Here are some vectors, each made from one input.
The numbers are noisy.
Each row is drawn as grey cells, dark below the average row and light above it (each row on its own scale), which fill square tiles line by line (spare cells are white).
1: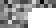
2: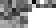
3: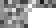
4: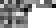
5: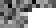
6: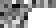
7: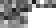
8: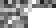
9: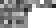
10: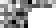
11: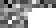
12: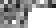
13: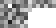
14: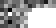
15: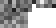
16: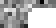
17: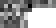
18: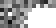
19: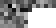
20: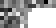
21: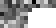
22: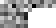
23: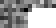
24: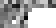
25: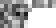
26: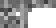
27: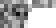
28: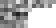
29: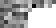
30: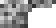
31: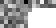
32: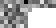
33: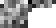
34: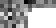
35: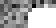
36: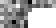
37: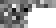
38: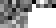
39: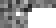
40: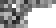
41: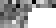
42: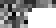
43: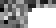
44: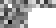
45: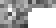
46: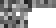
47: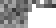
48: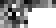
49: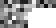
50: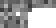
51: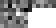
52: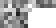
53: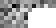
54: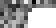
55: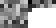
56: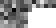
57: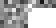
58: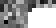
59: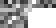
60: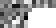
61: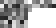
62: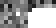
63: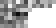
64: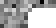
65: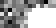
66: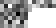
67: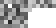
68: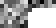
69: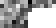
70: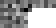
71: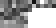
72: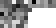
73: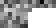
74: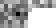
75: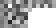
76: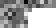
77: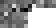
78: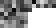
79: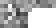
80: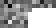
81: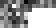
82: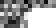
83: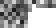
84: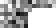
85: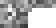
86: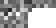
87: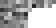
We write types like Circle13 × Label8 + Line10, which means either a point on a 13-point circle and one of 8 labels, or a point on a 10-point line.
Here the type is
Bool × (Circle9 + Unit) + Line6.
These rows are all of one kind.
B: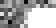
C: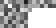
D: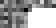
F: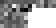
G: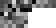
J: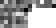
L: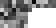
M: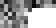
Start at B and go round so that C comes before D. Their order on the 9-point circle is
B, F, G, L, M, C, J, D.
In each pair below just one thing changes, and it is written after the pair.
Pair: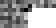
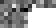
the place on the 9-point circle
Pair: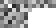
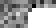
the place on the 9-point circle
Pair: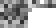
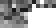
the place on the 9-point circle
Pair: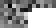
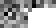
the true/false value
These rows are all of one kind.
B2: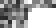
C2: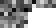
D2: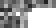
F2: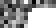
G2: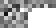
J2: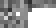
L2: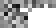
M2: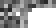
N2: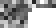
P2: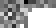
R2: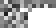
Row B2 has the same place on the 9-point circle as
D2 and M2.
